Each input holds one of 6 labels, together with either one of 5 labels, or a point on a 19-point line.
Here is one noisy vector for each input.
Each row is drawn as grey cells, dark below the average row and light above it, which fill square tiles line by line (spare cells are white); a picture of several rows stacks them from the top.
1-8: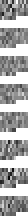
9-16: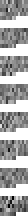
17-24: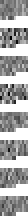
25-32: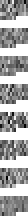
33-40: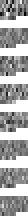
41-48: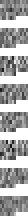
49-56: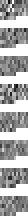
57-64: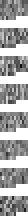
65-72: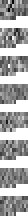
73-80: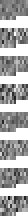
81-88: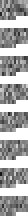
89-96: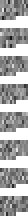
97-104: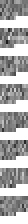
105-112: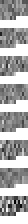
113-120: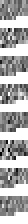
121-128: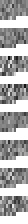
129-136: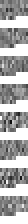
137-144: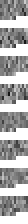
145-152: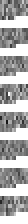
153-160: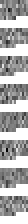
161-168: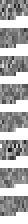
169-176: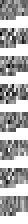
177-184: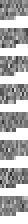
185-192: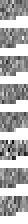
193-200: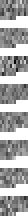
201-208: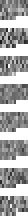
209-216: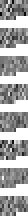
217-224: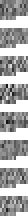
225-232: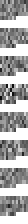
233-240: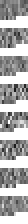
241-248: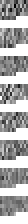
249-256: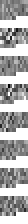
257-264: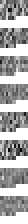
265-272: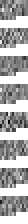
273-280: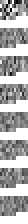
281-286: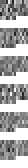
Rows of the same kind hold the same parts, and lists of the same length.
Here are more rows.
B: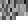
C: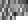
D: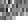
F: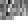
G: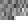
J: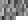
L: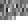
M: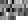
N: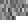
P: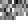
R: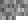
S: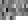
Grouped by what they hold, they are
B, C, M, S
D, F, G, J, L, N, P, R

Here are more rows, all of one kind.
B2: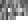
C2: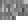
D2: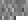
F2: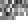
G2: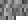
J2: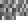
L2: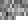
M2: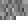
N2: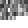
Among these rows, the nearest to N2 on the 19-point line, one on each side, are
B2 and G2.
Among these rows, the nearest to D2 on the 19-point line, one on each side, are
G2 and J2.
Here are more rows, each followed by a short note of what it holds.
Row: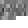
one of 6 labels and a point on a 19-point line
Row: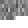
one of 6 labels and a point on a 19-point line
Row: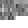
one of 6 labels and a point on a 19-point line
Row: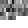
one of 5 labels and one of 6 labels
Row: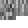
one of 5 labels and one of 6 labels
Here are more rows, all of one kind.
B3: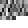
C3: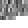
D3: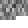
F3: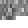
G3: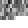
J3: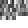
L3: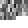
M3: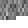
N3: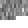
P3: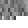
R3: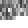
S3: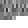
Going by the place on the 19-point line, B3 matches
F3, J3, M3 and N3.
